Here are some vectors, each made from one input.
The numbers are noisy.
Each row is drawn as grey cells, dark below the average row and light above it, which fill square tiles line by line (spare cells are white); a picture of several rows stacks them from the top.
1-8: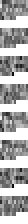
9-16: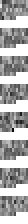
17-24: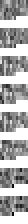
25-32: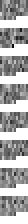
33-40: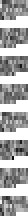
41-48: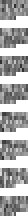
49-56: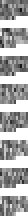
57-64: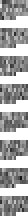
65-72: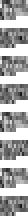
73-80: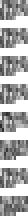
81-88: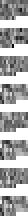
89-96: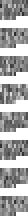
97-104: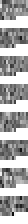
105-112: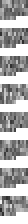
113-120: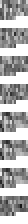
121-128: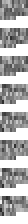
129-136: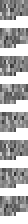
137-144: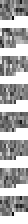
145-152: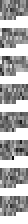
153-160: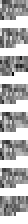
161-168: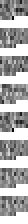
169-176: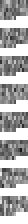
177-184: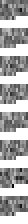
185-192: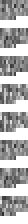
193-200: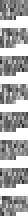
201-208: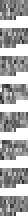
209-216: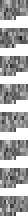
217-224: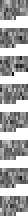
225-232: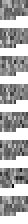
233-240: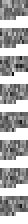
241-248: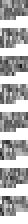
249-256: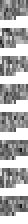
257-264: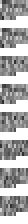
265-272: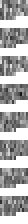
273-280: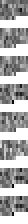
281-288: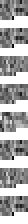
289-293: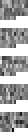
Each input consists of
a point on an 11-point line.
